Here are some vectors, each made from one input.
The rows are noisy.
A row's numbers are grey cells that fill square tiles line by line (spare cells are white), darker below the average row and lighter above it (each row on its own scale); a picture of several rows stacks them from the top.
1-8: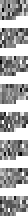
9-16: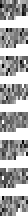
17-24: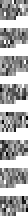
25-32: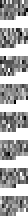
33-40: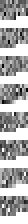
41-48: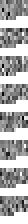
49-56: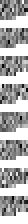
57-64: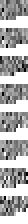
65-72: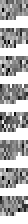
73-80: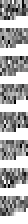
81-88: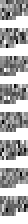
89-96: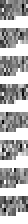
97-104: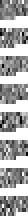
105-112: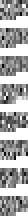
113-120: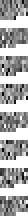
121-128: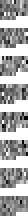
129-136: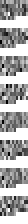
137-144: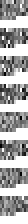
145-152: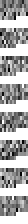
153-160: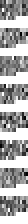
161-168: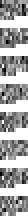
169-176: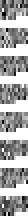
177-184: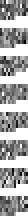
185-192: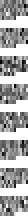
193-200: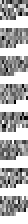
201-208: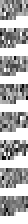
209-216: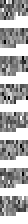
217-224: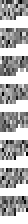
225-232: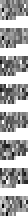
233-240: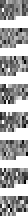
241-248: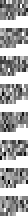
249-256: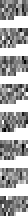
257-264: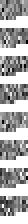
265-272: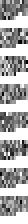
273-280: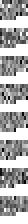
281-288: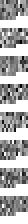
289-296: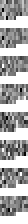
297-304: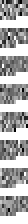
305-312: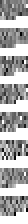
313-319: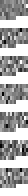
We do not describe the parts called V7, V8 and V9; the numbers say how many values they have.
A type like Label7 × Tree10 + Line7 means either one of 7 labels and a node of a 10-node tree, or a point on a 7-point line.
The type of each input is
List2(Bool × V9 + Line10) + V7 × V8.
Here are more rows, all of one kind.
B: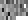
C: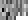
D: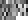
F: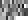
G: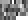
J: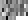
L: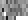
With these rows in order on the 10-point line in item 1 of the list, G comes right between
D and L.
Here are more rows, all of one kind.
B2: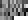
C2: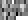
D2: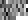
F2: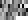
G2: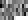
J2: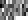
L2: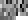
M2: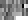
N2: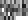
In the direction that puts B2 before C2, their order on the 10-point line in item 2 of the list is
N2, L2, B2, C2, G2, J2, D2, F2, M2.
